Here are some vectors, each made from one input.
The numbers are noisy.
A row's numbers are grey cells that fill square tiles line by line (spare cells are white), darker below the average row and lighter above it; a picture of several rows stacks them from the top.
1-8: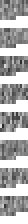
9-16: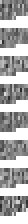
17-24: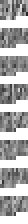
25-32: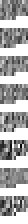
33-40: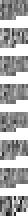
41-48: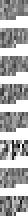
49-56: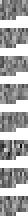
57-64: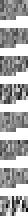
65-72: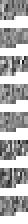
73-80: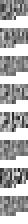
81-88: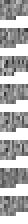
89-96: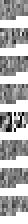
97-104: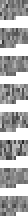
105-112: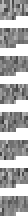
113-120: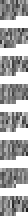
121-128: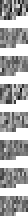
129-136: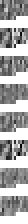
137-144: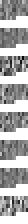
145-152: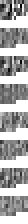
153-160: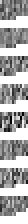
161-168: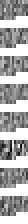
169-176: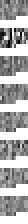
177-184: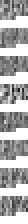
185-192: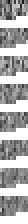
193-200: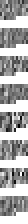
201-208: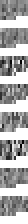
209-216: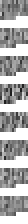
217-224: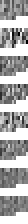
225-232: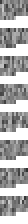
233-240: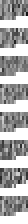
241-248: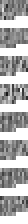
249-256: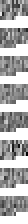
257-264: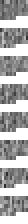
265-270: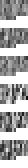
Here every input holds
either a point on a 6-point circle, or a point on a 9-point line, or a point on an 11-point line.
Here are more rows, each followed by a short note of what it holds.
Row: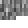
a point on an 11-point line
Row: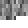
a point on a 9-point line
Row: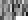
a point on an 11-point line
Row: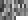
a point on an 11-point line
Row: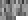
a point on a 9-point line
